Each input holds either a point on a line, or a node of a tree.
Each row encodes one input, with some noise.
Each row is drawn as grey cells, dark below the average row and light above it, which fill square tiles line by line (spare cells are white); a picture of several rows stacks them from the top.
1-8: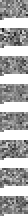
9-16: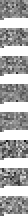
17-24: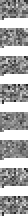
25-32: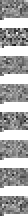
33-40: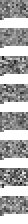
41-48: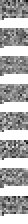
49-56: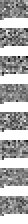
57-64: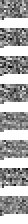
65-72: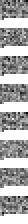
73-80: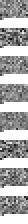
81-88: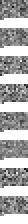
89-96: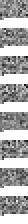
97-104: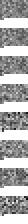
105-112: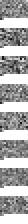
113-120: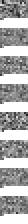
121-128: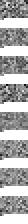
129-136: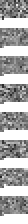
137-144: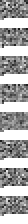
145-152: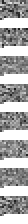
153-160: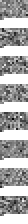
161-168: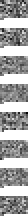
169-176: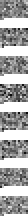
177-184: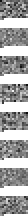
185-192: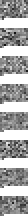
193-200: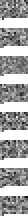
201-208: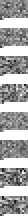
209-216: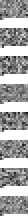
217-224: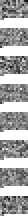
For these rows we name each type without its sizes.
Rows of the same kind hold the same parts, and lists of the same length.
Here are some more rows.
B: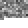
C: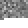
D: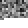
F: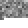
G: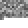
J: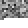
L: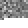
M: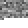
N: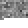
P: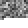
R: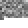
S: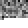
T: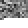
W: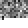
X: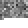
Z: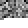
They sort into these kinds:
B, C, D, F, G, L, M, N, R, X
J, P, S, T, W, Z

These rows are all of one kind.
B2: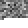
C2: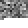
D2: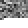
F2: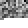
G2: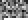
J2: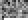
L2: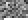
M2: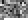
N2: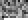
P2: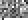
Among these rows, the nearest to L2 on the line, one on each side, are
B2 and P2.
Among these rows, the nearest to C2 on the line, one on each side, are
B2 and D2.
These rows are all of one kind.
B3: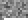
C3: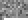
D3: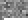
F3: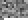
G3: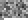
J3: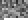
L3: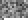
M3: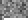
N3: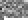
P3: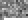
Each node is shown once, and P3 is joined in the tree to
C3.
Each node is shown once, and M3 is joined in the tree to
J3 and L3.
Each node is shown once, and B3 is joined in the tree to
C3, D3 and J3.
